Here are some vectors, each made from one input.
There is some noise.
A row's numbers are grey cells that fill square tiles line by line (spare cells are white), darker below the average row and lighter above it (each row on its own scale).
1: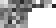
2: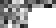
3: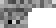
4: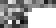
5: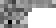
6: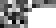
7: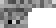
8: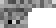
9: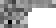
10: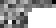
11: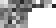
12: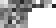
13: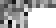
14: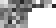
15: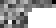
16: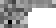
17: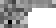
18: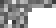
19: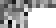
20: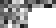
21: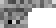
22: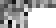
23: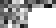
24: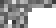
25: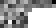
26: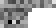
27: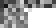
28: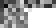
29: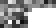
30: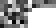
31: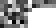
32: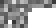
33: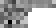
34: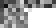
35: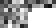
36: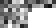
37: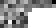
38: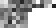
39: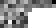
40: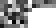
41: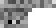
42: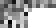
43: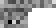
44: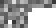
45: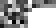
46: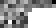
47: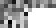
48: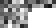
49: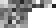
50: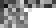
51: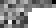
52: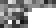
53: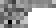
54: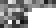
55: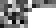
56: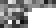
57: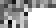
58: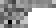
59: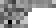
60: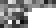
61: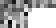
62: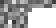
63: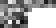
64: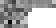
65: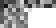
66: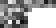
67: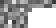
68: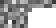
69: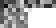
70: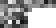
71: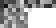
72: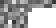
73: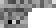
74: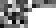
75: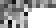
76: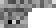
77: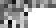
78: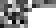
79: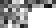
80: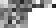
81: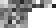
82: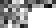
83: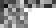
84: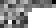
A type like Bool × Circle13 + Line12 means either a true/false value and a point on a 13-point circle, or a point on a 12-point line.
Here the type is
Line10.
